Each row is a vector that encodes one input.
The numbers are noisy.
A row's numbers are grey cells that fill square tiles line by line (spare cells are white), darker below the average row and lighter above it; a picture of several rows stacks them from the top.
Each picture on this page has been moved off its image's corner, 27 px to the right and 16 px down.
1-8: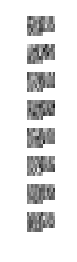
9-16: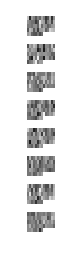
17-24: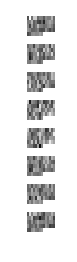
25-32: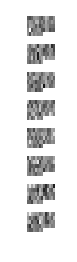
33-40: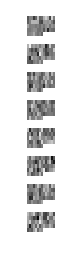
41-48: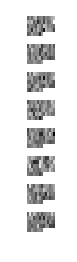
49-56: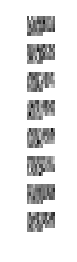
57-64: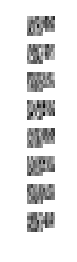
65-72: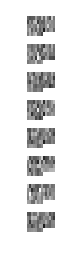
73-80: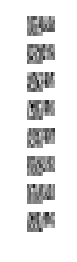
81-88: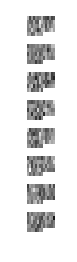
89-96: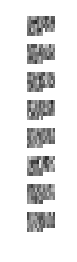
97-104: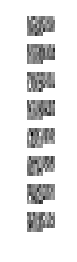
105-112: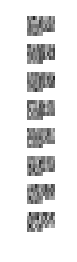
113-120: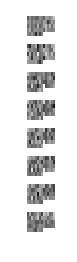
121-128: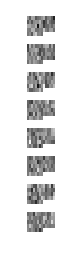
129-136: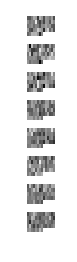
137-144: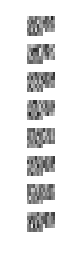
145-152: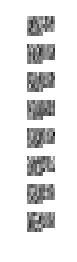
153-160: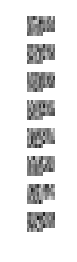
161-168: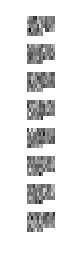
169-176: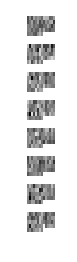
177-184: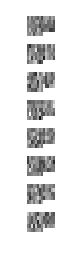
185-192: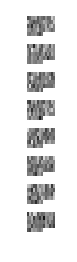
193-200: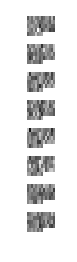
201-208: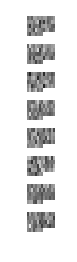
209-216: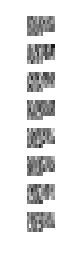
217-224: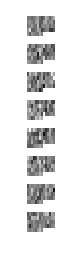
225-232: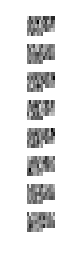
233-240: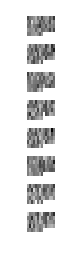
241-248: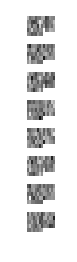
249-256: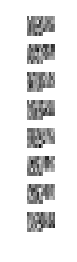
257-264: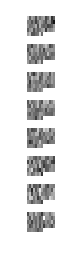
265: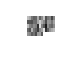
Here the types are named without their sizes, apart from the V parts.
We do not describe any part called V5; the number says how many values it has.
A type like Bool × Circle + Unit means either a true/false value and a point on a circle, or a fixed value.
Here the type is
Bool × Label × Label × (Line + V5).
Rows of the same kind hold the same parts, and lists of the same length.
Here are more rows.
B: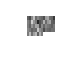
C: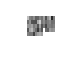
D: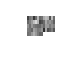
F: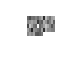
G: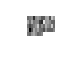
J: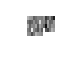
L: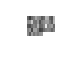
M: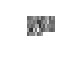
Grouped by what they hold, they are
B, F, J, M
C, D, G, L

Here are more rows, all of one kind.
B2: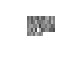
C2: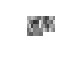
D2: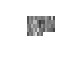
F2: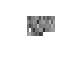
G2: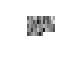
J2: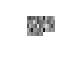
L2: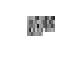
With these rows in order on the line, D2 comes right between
B2 and L2.
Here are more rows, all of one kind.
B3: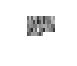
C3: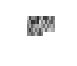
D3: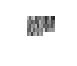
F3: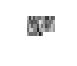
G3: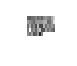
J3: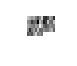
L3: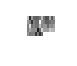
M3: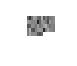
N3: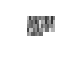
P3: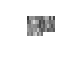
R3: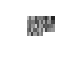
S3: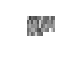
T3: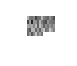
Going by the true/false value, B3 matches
G3, M3 and P3.
